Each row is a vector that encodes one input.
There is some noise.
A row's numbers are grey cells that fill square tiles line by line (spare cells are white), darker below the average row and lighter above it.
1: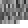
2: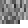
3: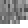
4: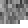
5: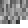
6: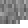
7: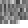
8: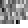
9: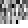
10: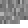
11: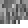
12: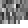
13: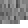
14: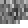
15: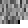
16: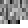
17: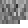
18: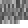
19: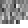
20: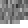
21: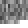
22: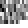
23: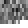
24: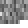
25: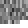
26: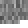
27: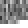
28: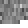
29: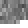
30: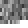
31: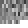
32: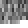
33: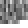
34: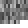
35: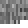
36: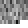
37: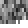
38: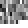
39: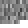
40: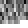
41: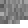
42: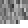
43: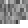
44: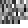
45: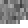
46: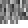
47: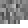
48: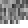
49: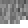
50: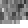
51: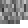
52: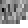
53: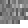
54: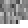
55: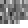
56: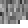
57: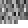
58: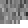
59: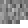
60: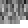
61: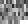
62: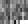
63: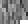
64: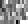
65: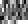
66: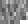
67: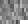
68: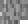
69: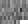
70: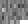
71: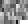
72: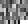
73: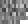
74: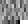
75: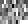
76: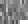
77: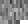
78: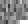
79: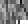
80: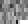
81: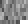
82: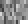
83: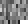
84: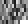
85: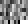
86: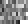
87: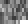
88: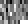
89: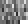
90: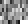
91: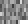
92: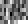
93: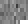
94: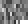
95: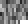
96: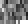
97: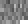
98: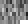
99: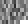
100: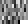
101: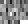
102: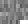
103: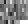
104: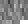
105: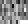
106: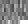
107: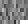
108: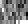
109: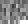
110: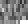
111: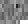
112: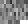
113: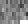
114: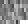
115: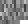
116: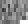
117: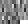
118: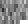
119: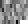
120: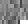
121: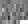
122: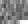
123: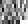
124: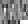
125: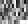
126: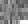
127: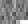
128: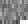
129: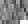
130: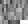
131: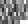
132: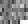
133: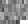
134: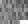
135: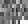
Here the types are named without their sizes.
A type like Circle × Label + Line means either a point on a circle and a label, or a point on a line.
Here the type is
Line × (Tree + Unit).
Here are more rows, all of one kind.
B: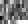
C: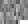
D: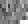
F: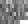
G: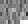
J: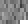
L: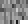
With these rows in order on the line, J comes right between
G and L.
